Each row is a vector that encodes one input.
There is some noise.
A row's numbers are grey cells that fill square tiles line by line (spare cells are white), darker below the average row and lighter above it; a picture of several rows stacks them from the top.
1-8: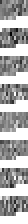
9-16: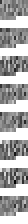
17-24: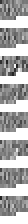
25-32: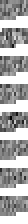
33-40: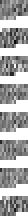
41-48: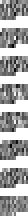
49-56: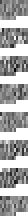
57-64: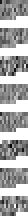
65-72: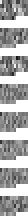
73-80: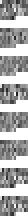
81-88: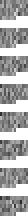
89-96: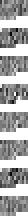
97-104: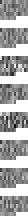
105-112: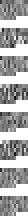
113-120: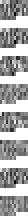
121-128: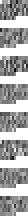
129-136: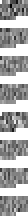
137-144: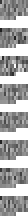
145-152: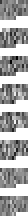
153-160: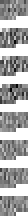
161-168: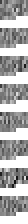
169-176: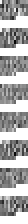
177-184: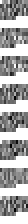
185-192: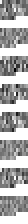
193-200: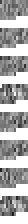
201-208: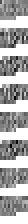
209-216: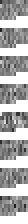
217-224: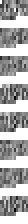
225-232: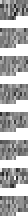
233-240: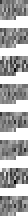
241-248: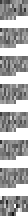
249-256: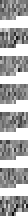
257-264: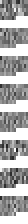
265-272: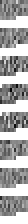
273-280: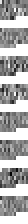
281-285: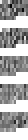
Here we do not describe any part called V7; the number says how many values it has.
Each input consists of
either a point on a 10-point line, or a true/false value and a value of V7.
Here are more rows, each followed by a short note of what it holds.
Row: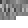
a true/false value and a value of V7
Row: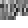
a point on a 10-point line
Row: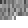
a true/false value and a value of V7
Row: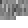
a true/false value and a value of V7
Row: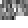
a point on a 10-point line
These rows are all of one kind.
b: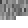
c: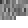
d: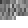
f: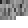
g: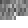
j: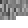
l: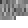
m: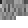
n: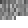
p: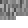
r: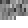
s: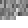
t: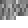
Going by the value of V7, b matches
c and l.
